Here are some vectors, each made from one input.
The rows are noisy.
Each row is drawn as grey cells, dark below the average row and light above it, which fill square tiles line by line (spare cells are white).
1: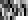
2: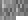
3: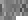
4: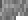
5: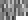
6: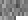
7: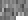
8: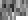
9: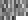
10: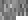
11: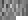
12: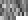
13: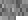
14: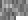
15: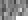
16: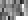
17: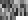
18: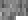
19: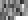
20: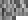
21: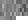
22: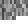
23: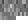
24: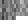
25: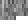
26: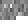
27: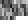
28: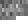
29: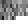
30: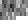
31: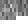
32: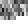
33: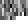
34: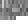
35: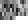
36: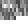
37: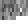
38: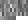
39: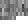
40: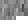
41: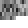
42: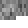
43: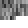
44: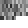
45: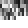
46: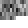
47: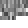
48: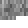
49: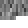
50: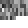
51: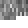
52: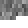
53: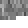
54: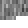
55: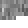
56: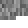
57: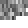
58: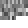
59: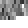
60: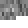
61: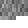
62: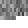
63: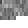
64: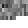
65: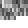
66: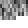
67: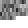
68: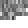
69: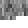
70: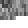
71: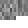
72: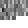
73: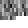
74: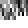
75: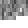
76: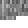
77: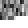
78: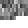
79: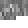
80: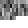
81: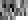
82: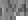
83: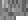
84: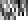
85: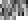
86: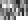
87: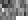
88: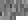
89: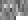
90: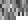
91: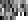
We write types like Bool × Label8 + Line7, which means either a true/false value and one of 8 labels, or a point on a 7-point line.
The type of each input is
Bool × Line9 + Line7.
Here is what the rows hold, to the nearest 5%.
About 30% of them hold a point on a 7-point line. The rest hold a point on a 9-point line and a true/false value.
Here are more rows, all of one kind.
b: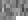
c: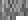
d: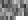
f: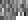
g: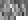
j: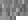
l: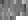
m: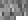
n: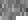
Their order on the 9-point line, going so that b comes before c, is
f, b, c, j, n, l, d, m, g.
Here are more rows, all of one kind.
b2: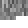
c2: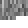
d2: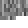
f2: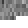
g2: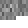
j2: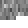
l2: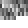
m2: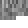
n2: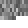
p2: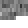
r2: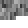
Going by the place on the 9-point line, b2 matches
c2, d2, l2 and m2.
